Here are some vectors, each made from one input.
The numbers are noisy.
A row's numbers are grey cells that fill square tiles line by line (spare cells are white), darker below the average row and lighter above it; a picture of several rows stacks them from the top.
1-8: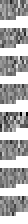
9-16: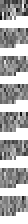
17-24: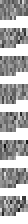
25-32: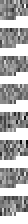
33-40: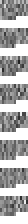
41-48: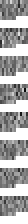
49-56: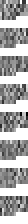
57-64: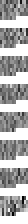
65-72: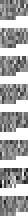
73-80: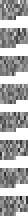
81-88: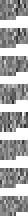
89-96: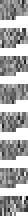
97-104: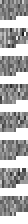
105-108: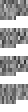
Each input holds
four true/false values.
